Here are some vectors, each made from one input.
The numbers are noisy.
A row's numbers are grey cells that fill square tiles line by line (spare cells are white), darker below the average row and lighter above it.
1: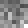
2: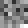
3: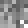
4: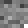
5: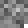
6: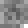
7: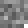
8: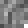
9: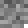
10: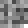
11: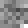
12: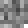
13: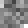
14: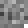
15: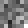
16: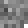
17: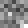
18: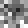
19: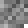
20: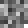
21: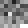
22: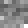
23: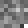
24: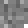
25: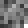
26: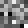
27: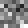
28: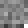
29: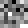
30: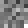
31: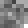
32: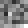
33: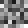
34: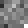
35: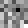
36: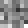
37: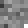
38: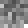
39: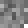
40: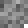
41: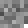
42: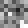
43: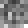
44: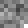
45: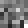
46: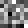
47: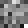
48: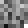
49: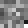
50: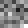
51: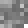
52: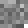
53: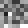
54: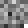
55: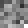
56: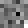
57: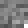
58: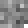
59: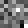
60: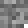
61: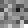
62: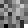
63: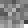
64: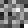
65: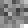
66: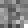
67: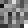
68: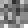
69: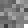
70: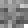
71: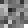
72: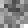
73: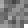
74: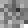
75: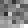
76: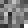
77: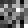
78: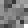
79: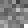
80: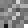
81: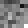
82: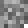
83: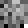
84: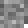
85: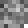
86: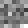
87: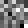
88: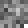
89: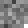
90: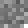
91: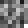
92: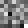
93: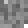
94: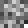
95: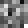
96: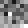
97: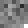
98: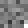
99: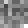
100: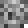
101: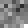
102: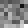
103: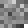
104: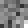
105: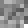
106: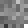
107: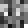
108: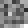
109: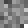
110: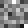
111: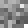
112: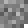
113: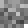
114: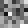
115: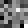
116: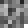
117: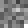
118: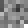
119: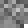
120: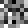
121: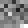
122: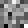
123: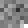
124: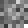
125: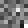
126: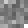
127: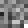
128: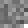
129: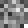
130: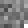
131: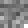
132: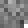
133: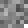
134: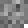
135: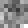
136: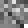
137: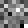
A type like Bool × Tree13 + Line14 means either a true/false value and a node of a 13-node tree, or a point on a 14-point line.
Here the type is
List2(Line4 + Line7).
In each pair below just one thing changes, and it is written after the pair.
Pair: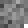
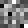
the place on the 4-point line in item 1 of the list
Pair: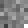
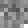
the place on the 4-point line in item 1 of the list
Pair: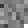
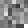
the place on the 4-point line in item 1 of the list
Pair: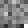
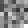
the place on the 4-point line in item 2 of the list
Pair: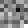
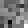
the place on the 4-point line in item 2 of the list
